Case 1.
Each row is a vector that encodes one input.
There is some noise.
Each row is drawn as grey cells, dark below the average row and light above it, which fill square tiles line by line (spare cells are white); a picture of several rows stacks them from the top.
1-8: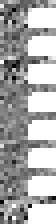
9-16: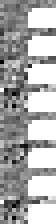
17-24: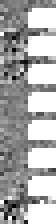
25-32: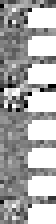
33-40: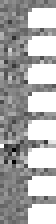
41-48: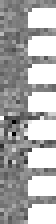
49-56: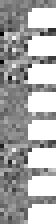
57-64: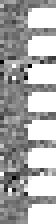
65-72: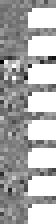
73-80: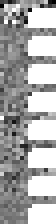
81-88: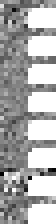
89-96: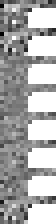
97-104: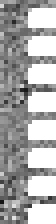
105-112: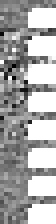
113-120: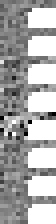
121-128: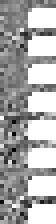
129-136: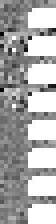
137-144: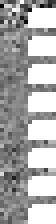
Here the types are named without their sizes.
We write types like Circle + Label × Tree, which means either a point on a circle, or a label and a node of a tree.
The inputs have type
List(Line).
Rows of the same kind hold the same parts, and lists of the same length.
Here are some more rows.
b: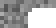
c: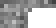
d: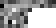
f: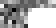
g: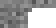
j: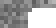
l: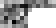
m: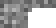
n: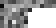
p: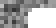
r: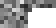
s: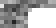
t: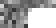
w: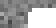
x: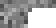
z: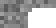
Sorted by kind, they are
b, d, g, j, n, p, s, w, x, z
c, f, m, t
l, r

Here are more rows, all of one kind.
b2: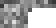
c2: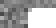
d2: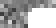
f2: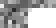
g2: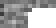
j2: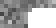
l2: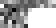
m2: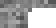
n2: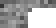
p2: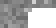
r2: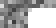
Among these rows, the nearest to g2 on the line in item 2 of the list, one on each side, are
f2 and n2.
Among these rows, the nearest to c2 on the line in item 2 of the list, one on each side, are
n2 and p2.
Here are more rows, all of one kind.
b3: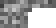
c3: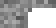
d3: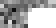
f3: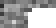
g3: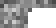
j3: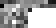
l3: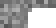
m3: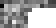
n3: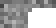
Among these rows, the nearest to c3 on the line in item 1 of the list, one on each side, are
g3 and j3.
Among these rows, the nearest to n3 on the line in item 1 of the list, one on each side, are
g3 and l3.
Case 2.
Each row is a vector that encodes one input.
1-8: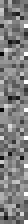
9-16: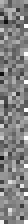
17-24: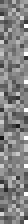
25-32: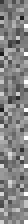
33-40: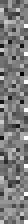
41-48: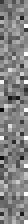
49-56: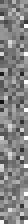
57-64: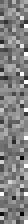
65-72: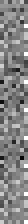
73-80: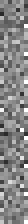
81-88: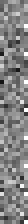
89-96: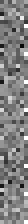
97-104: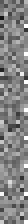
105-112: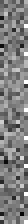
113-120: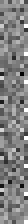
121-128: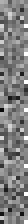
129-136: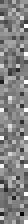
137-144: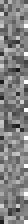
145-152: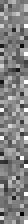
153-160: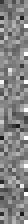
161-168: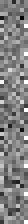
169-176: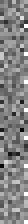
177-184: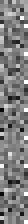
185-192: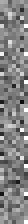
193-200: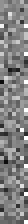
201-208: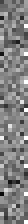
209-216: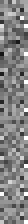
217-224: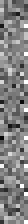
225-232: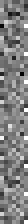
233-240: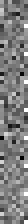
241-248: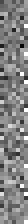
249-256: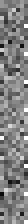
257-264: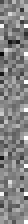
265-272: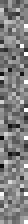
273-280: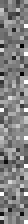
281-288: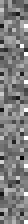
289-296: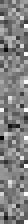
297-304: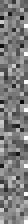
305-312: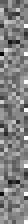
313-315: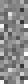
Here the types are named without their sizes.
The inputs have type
(Bool × Bool × Bool + Unit) × Line.
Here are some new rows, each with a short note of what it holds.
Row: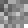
a point on a line and three true/false values
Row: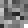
a point on a line and three true/false values
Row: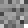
a point on a line
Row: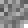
a point on a line and three true/false values
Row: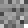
a point on a line
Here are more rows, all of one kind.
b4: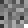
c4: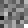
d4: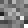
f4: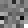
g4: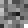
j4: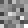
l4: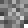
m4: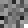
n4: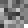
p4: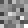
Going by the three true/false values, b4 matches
d4, j4 and p4.
